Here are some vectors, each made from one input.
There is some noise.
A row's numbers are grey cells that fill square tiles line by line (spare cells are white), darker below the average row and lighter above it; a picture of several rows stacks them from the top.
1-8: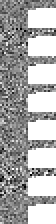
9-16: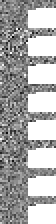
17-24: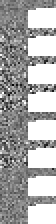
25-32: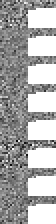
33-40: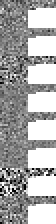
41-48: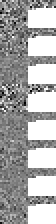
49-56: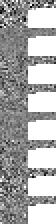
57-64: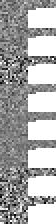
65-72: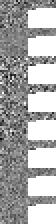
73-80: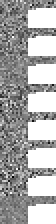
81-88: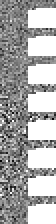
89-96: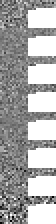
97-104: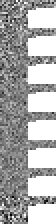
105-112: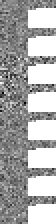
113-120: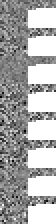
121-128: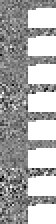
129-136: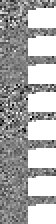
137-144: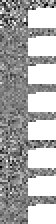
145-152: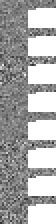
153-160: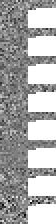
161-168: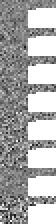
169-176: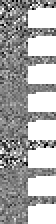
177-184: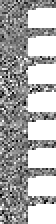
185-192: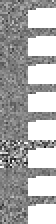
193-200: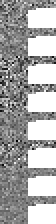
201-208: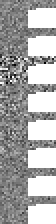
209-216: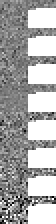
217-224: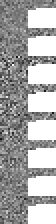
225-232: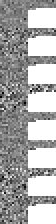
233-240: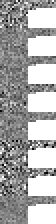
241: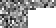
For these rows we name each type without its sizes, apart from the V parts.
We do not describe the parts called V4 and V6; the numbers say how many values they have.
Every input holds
a value of V6, together with either a fixed value, or a label, a true/false value and a value of V4.
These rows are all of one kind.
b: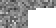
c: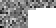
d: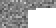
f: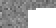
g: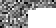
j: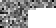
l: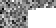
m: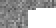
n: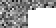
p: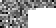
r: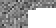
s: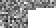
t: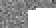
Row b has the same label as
j and n.
